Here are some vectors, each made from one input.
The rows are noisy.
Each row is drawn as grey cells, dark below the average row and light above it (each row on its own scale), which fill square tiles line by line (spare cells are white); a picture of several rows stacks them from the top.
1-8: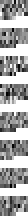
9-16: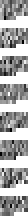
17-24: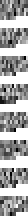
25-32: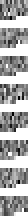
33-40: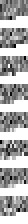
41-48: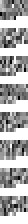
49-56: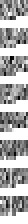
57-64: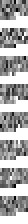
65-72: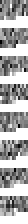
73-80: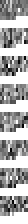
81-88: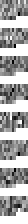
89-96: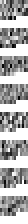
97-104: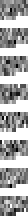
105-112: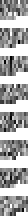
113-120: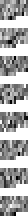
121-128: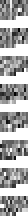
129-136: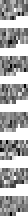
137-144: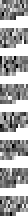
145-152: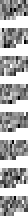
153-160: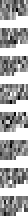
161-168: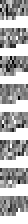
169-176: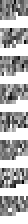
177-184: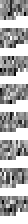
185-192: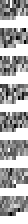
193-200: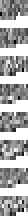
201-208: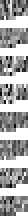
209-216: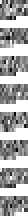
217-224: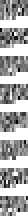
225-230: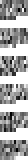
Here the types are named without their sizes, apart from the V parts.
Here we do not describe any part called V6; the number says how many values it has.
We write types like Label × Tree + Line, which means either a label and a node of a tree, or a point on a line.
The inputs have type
(Bool × V6 + Line) × Circle.
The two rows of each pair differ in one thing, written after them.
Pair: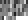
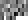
the place on the circle
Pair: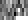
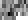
the place on the circle
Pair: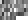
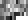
the value of V6
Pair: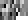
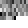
the value of V6
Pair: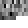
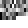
the value of V6
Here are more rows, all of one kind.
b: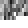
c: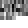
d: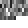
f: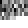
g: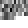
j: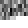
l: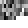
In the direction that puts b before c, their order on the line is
f, j, b, g, l, c, d.
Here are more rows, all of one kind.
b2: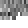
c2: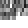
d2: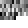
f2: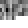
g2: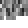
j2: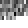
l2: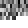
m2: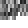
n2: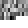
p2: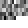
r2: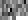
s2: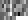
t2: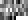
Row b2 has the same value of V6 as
d2 and r2.
